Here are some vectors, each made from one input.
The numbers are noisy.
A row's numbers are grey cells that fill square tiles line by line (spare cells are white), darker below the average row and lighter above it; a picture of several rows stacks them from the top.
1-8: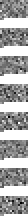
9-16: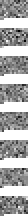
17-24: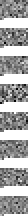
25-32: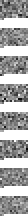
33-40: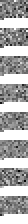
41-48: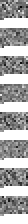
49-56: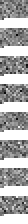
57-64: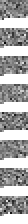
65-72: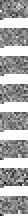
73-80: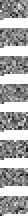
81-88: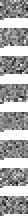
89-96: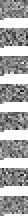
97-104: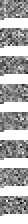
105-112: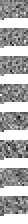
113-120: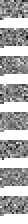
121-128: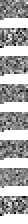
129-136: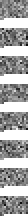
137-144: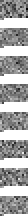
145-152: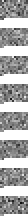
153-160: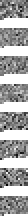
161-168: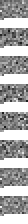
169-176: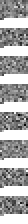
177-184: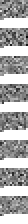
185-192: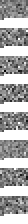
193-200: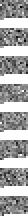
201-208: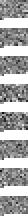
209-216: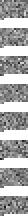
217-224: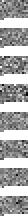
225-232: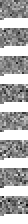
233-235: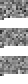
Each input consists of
either a point on a 6-point line and a node of a 12-node tree, or a list of up to two points on an 11-point circle.
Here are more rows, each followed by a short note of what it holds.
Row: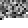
the empty list
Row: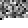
the empty list
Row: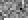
a list of one item
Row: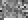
a list of two items
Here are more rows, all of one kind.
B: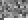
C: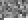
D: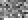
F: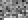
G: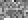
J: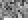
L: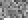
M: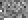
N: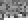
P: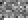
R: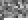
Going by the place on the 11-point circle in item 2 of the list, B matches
C, D, L and M.
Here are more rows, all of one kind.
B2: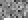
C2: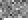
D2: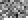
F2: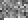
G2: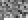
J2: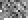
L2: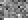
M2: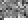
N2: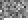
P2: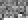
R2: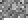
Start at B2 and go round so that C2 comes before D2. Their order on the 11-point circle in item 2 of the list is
B2, G2, J2, P2, C2, R2, D2, F2, M2, N2, L2.
